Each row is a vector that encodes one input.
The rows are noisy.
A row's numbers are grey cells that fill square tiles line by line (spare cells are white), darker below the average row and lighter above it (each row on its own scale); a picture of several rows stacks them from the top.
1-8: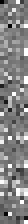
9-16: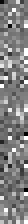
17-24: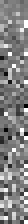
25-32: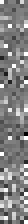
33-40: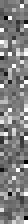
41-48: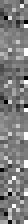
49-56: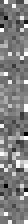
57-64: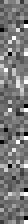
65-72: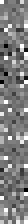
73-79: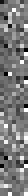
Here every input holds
a list of up to two points on a 7-point line.
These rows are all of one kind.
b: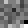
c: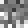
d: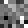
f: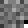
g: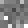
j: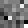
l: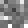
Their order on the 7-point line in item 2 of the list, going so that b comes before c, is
l, j, f, g, b, c, d.
